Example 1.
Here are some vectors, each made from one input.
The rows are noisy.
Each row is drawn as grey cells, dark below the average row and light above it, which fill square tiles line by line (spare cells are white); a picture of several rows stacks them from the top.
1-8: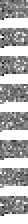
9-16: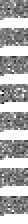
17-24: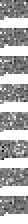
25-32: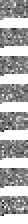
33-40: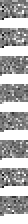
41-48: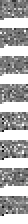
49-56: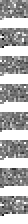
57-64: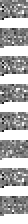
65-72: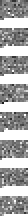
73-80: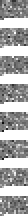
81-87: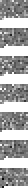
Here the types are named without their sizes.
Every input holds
either a point on a circle, or a point on a line.
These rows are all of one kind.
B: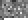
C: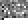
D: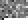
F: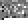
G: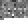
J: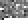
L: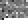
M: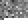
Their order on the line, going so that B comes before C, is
G, B, M, L, D, J, F, C.
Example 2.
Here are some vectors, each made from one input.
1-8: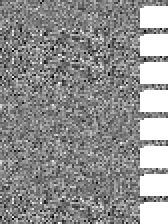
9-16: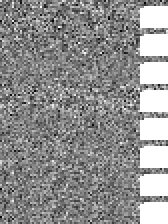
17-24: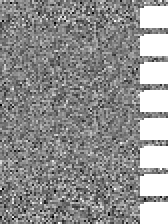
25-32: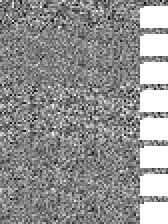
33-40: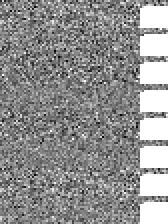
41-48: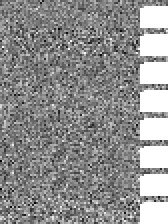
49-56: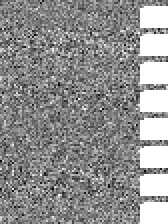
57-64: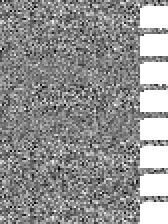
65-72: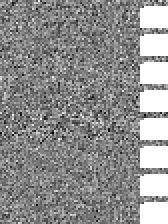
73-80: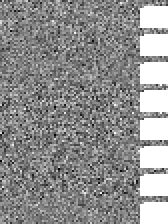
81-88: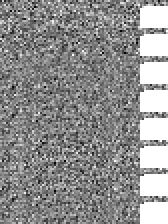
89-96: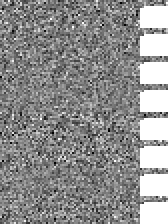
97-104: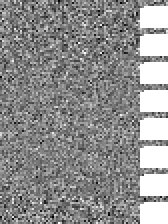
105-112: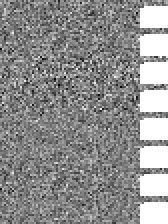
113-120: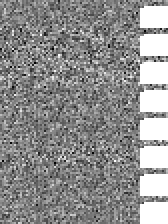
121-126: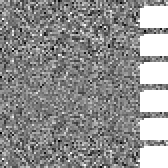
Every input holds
either a point on each of two 4-point lines, or a point on a 6-point line.
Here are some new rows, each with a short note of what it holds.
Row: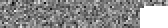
a point on each of two 4-point lines
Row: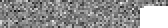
a point on a 6-point line
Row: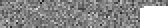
a point on a 6-point line
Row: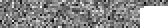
a point on a 6-point line
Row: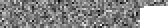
a point on each of two 4-point lines
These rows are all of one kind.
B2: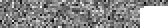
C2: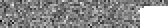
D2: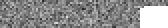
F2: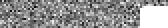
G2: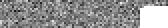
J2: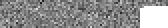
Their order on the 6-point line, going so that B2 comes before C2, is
B2, C2, D2, J2, G2, F2.
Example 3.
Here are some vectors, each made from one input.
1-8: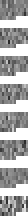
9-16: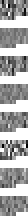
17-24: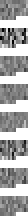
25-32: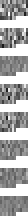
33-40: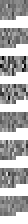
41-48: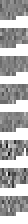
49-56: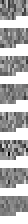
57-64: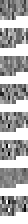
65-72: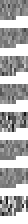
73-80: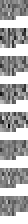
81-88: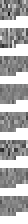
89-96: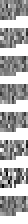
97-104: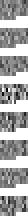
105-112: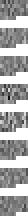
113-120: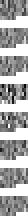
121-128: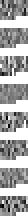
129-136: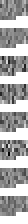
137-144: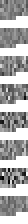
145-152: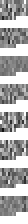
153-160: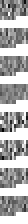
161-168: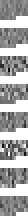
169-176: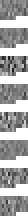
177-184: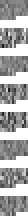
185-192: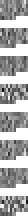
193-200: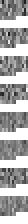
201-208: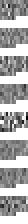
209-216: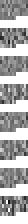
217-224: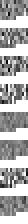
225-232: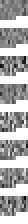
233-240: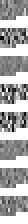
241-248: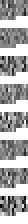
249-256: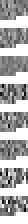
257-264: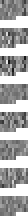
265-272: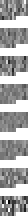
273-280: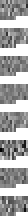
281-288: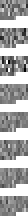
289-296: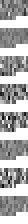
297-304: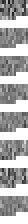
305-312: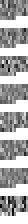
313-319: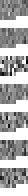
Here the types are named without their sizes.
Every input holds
a node of a tree and a true/false value.
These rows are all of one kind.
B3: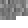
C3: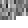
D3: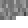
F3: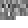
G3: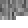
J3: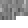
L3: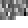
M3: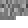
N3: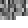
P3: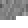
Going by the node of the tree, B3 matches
F3, J3 and N3.
